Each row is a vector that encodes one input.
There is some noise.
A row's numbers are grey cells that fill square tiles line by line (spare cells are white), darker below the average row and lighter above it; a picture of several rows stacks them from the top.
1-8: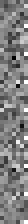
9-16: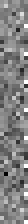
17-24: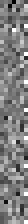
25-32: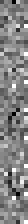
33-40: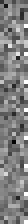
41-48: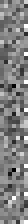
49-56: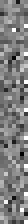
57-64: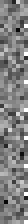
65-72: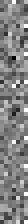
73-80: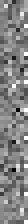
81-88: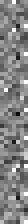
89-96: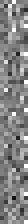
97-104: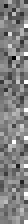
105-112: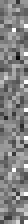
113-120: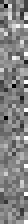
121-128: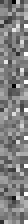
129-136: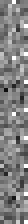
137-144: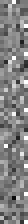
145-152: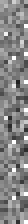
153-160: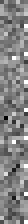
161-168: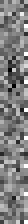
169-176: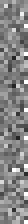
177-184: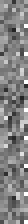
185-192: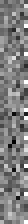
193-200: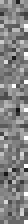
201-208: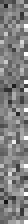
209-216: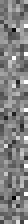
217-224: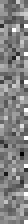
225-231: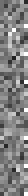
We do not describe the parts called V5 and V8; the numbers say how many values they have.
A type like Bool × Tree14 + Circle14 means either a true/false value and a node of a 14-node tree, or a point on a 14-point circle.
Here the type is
Bool × (Line6 × V8 + Tree9 × V5).
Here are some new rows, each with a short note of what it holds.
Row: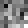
a node of a 9-node tree, a true/false value and a value of V5
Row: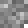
a point on a 6-point line, a true/false value and a value of V8
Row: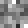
a point on a 6-point line, a true/false value and a value of V8
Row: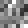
a point on a 6-point line, a true/false value and a value of V8
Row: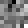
a node of a 9-node tree, a true/false value and a value of V5
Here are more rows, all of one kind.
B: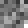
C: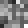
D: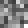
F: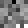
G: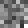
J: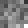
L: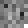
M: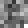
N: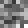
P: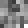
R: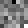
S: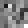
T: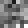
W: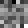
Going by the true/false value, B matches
J, L and S.
